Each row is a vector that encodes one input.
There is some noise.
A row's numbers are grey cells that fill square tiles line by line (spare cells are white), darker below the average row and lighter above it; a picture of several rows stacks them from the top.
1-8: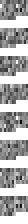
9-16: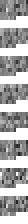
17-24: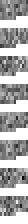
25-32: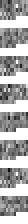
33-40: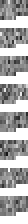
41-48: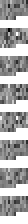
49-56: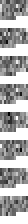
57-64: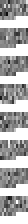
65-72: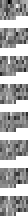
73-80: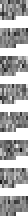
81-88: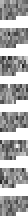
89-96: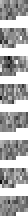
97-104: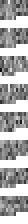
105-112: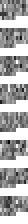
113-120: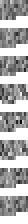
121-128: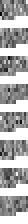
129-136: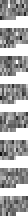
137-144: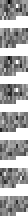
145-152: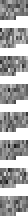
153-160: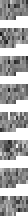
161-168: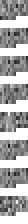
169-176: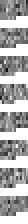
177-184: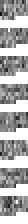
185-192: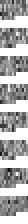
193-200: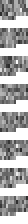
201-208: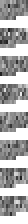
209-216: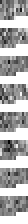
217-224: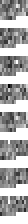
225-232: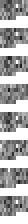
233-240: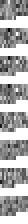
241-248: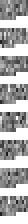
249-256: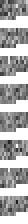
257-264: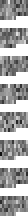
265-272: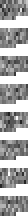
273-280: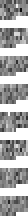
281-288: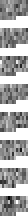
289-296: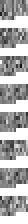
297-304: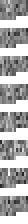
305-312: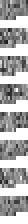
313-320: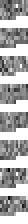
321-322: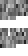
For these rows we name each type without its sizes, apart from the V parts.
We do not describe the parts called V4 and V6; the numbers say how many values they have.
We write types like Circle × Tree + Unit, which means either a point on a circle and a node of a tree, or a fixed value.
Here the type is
Bool × Bool × Bool × Bool + (Line + V4) × (Line + V6).
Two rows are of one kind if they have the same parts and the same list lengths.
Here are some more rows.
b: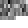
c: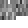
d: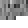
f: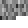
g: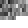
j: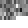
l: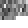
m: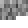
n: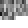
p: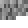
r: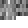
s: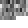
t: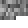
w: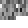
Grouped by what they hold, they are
b, g, l
c, d, f, m, p, r, t
j
n
s, w

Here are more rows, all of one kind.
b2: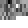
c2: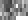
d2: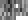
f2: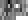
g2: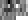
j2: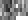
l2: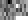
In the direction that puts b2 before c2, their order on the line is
l2, b2, c2, j2, d2, f2, g2.
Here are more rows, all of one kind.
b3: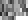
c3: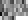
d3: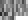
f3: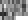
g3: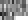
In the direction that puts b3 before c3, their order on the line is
b3, c3, d3, g3, f3.
